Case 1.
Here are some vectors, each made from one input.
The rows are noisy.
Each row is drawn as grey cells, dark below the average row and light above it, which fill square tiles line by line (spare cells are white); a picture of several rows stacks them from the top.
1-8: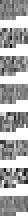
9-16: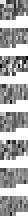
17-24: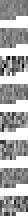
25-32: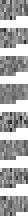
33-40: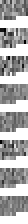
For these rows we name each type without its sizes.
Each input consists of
a point on a line and a true/false value.
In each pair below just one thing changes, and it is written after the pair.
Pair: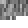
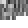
the place on the line
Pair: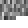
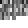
the true/false value
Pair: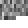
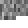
the place on the line
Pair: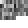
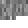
the place on the line
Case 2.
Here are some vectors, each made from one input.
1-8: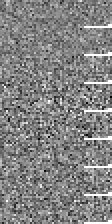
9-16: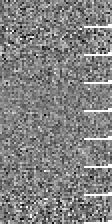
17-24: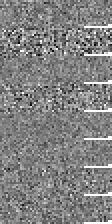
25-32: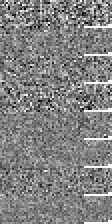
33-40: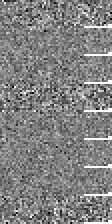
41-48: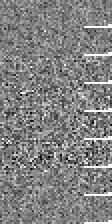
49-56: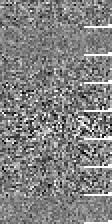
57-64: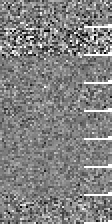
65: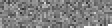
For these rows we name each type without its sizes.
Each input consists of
a list of points on a line.
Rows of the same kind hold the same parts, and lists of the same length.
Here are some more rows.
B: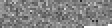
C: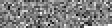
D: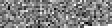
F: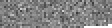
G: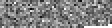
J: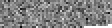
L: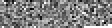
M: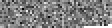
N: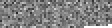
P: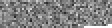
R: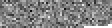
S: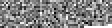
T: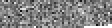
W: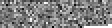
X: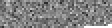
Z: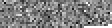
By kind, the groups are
B, F, G, N, P, T, X, Z
C, D, S
J, L, M, R, W

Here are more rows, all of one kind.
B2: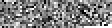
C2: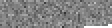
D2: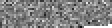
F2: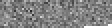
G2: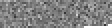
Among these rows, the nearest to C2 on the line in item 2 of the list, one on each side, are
B2 and F2.
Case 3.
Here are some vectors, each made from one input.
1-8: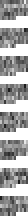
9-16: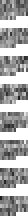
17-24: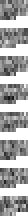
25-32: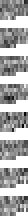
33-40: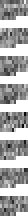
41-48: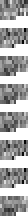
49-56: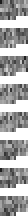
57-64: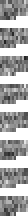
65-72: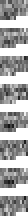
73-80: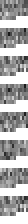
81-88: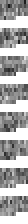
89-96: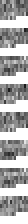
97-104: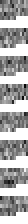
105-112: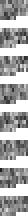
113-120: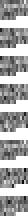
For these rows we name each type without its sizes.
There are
2 kinds of row.
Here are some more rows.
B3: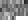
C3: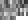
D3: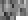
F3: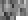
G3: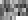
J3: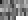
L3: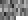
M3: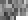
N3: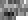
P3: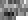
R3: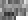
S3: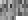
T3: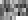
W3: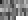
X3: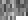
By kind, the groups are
B3, C3, G3, S3, T3, X3
D3, F3, J3, L3, M3, N3, P3, R3, W3

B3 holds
a label.
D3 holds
a point on a line.
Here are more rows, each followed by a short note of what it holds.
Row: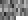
a point on a line
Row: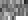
a label
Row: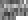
a point on a line
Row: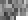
a point on a line
